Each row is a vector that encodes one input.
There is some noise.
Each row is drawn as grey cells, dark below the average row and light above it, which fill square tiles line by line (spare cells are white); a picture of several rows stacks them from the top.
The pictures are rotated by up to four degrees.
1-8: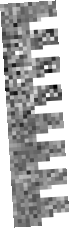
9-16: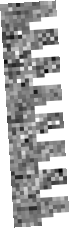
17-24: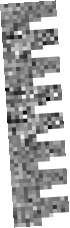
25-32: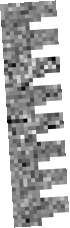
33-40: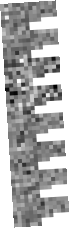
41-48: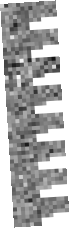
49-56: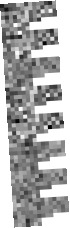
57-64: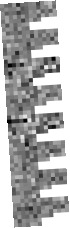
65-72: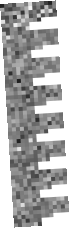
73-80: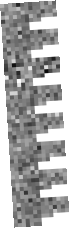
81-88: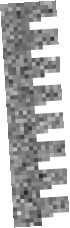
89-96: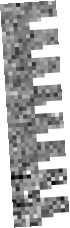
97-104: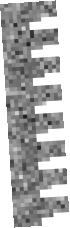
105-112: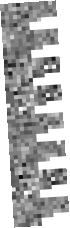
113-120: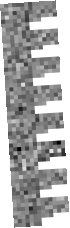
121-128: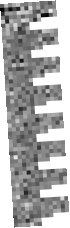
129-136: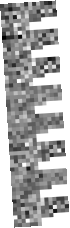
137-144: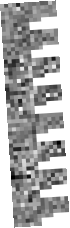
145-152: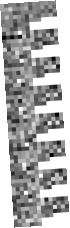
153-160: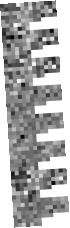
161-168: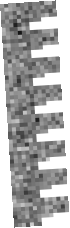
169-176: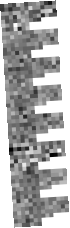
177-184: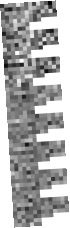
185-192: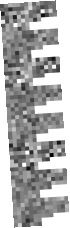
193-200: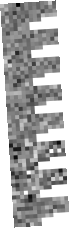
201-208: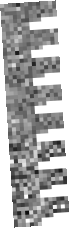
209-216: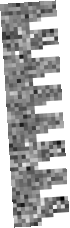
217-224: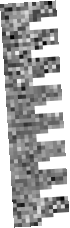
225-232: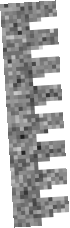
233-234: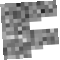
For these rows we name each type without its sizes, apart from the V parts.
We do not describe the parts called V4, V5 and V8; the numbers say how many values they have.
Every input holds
either a point on a line, a value of V4, a value of V5 and a value of V8, or a node of each of two trees.
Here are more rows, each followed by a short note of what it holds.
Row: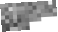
a point on a line, a value of V4, a value of V5 and a value of V8
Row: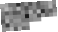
a point on a line, a value of V4, a value of V5 and a value of V8
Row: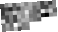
a node of each of two trees
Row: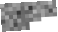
a point on a line, a value of V4, a value of V5 and a value of V8
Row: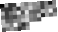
a node of each of two trees
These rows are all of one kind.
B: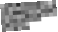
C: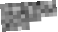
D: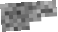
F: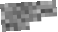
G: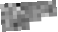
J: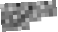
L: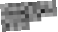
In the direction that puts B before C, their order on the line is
F, D, J, L, B, C, G.
